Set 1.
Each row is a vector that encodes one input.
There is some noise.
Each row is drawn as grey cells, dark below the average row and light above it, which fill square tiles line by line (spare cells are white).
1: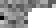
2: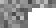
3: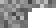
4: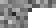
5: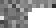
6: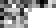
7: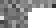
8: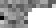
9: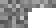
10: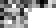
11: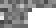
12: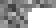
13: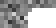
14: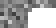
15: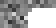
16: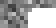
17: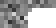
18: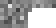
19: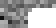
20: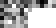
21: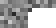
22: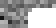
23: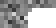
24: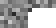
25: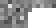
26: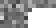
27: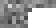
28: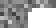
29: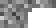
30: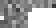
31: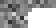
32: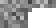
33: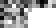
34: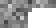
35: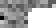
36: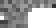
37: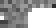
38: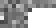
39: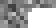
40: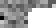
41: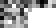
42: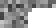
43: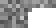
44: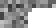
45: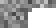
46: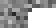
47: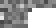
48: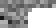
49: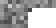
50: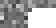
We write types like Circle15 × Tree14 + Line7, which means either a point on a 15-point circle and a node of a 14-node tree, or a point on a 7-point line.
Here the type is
List2(Line5).
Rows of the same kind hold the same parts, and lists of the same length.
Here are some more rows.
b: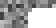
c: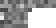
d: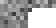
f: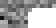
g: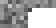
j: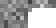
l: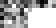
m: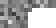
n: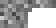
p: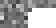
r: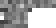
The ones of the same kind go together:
b, f
c, d, g, j, m, n, p, r
l

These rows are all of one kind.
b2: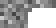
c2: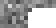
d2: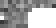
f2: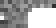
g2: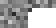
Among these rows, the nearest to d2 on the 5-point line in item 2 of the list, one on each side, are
f2 and g2.
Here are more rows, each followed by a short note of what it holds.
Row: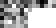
the empty list
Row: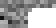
a list of one item
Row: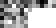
the empty list
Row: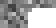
a list of one item
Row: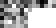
the empty list
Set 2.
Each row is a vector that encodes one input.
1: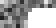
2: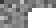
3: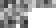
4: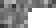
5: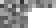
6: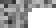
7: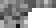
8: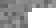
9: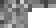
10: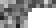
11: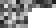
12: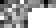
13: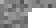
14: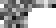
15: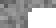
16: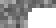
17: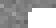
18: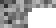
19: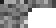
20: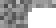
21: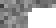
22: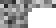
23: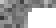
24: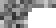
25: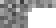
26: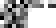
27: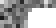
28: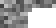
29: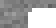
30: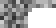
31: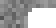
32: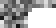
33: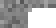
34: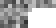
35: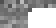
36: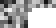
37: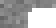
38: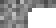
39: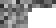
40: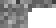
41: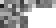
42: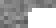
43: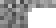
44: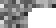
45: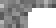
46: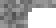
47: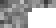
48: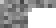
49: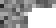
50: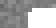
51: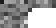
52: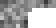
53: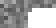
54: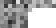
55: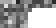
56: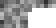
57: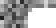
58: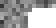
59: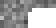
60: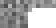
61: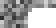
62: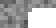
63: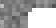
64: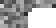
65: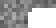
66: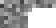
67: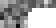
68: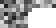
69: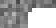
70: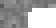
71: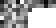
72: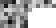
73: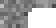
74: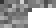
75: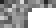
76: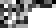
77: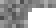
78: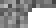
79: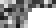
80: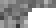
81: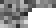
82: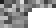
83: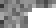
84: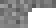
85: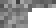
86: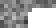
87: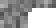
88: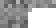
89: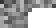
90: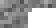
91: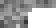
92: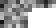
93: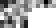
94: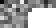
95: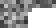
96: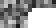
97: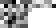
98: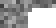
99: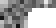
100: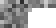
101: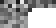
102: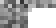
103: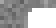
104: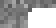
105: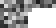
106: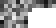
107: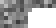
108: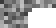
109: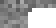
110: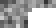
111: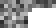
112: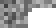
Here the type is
Circle13 + Tree11 + Unit.
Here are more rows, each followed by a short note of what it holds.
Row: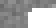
a point on a 13-point circle
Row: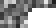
a fixed value
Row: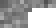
a point on a 13-point circle
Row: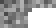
a point on a 13-point circle
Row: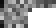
a fixed value
